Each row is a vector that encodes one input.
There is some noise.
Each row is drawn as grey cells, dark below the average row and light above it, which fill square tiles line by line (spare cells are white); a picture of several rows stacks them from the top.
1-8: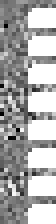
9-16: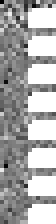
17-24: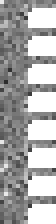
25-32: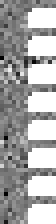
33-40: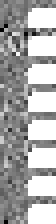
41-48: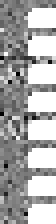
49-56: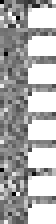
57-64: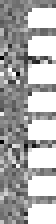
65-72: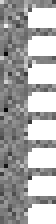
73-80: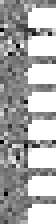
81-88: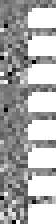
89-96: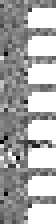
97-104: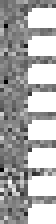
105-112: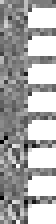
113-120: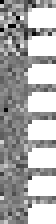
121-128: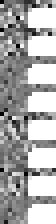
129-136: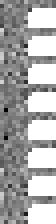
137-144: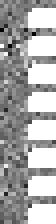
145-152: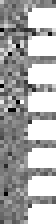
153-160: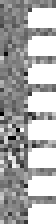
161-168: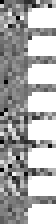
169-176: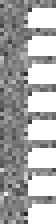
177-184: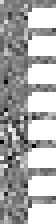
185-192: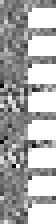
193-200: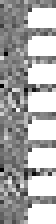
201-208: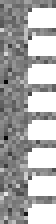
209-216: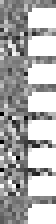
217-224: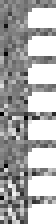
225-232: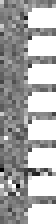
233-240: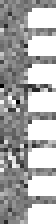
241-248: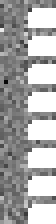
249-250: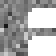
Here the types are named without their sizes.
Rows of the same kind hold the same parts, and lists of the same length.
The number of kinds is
4.
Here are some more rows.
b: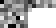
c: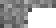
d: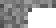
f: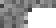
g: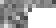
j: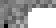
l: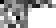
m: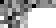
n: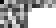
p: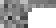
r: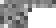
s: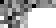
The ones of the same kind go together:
b, l, n
c, d, f, j
g, p, r
m, s

